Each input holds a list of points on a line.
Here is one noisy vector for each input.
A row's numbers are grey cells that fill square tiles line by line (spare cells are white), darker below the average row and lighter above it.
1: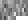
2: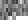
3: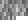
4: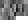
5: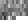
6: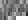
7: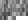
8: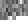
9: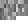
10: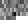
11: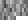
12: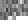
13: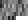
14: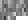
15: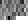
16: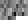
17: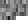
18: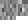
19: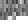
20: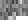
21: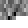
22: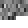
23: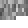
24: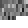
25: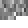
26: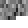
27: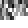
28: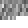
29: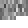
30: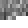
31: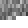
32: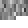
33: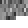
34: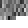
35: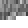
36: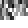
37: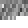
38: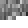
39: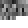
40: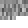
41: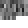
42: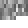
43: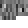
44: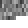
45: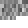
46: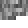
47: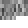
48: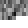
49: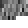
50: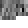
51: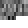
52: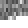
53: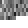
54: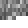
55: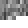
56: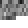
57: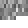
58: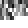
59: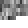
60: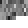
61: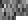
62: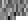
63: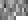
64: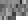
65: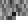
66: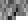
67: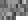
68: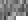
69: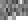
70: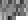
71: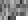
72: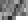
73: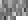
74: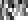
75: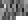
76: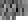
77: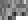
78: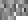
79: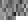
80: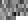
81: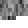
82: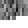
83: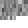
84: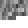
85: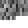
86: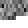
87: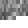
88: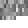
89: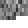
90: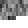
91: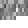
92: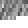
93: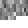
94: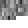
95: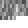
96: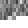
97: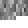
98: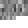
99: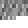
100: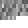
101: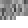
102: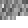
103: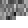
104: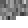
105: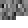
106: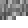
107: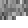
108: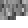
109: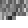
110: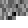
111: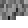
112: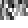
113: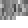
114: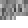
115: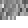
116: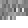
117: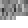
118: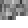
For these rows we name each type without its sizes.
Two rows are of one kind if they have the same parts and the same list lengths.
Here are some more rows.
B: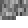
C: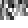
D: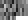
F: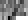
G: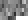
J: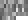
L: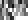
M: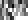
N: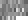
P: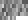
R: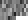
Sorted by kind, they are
B, D, F, G, R
C, L, M
J, N, P

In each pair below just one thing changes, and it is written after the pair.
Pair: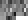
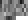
the place on the line in item 2 of the list
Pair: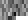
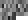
the place on the line in item 1 of the list
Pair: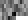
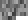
the place on the line in item 2 of the list
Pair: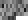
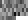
the place on the line in item 1 of the list
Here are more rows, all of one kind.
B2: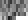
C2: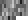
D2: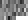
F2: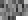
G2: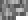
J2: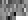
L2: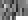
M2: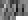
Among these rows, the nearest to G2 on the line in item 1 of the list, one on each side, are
B2 and C2.
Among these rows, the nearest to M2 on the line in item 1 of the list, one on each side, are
F2 and L2.
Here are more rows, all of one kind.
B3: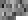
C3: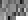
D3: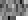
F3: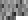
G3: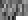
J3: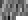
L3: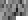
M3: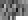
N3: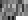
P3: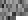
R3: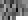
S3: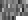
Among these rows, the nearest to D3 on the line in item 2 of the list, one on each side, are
C3 and N3.
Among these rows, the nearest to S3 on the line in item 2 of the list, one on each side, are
J3 and N3.
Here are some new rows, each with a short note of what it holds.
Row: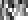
the empty list
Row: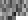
a list of two items
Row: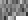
a list of one item
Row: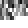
the empty list
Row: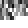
the empty list
